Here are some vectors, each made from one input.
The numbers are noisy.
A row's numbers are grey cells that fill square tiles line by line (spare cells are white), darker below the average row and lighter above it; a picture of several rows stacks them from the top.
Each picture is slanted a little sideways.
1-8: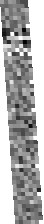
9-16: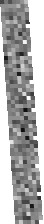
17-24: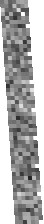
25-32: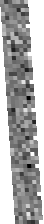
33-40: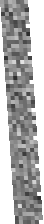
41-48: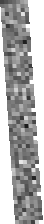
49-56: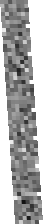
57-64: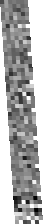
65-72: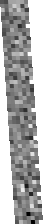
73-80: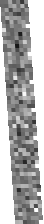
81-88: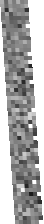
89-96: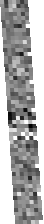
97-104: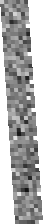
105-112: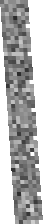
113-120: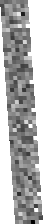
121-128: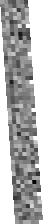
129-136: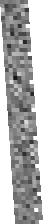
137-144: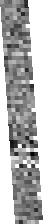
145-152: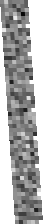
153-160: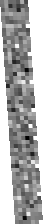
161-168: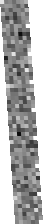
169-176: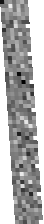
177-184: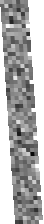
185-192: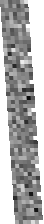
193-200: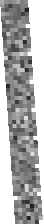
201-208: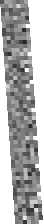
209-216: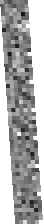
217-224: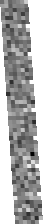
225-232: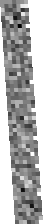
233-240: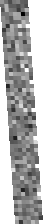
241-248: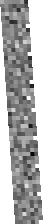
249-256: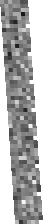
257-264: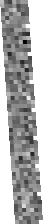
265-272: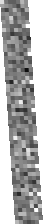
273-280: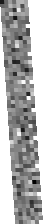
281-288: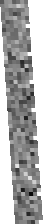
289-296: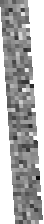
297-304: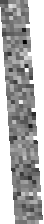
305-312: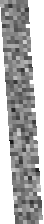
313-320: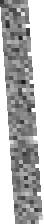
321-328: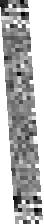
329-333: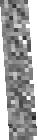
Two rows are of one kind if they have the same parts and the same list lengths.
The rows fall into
2 kinds.
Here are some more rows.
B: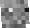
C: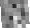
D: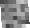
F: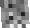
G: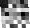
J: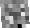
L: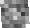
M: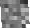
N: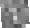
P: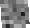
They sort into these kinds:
B, C, D, F, J, L, M, N, P
G

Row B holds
a point on each of two 5-point circles and a point on each of two 4-point lines.
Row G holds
a fixed value.
